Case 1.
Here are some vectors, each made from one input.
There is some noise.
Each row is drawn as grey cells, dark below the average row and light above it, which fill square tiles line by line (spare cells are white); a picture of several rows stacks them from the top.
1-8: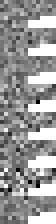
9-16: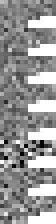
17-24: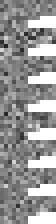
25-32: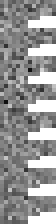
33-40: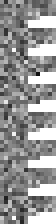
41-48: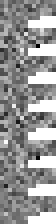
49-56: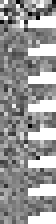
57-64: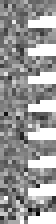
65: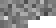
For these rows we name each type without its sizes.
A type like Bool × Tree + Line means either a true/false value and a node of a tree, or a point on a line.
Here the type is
Circle.
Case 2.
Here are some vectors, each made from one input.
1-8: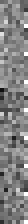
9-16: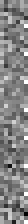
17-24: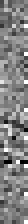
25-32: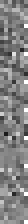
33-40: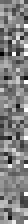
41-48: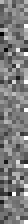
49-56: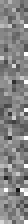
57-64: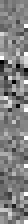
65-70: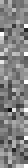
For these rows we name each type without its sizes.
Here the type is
Line.
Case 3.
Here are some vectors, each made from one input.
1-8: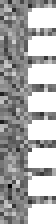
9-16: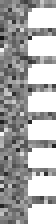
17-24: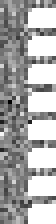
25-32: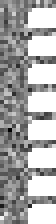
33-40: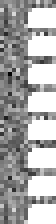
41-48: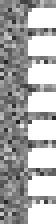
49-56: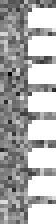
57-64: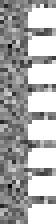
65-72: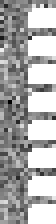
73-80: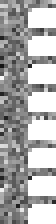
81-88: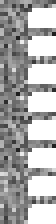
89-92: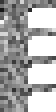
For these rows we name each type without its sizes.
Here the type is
Label.
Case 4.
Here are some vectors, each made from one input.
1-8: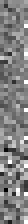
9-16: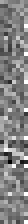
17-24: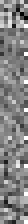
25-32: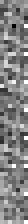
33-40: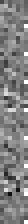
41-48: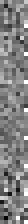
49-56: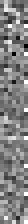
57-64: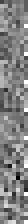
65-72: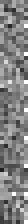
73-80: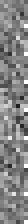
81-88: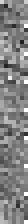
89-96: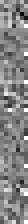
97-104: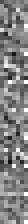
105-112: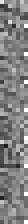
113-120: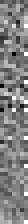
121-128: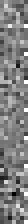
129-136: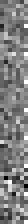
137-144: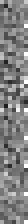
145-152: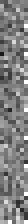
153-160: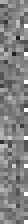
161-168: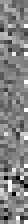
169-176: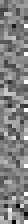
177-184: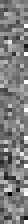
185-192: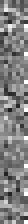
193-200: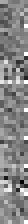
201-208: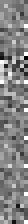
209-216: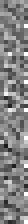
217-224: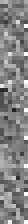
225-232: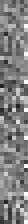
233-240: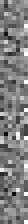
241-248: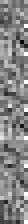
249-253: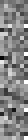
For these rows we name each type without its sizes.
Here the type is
Line.
